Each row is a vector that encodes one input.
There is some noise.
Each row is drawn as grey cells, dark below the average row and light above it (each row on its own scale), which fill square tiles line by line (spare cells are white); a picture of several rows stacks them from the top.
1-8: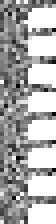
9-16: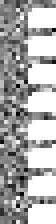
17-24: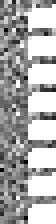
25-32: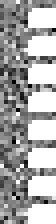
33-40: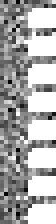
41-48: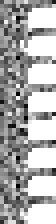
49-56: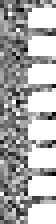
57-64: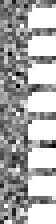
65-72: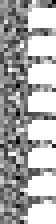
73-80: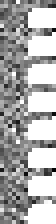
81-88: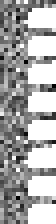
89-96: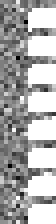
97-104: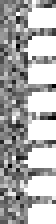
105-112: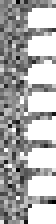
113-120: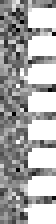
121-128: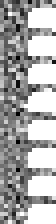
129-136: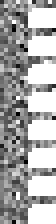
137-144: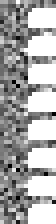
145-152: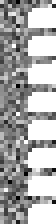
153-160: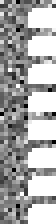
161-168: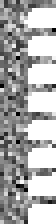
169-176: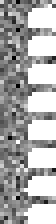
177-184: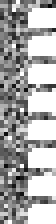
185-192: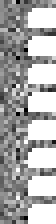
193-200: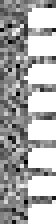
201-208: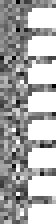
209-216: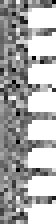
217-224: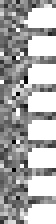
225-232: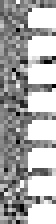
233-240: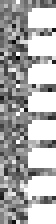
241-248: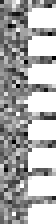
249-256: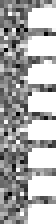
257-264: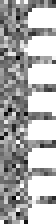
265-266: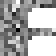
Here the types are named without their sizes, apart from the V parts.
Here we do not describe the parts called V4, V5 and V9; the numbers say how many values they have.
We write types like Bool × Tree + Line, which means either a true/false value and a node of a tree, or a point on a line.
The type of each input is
(Line + V4 × V5 × V9) × List(Circle).
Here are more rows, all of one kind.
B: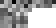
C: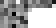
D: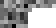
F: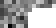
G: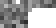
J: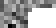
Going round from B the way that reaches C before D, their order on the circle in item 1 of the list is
B, F, J, C, G, D.
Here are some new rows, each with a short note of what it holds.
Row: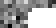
a value of V4, a value of V5 and a value of V9, together with the empty list
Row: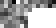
a value of V4, a value of V5 and a value of V9, together with a list of one item
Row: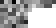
a value of V4, a value of V5 and a value of V9, together with a list of two items
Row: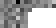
a point on a line, together with a list of one item
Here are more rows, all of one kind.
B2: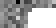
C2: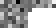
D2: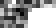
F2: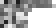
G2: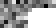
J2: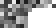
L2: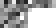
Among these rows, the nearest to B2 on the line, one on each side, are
C2 and G2.
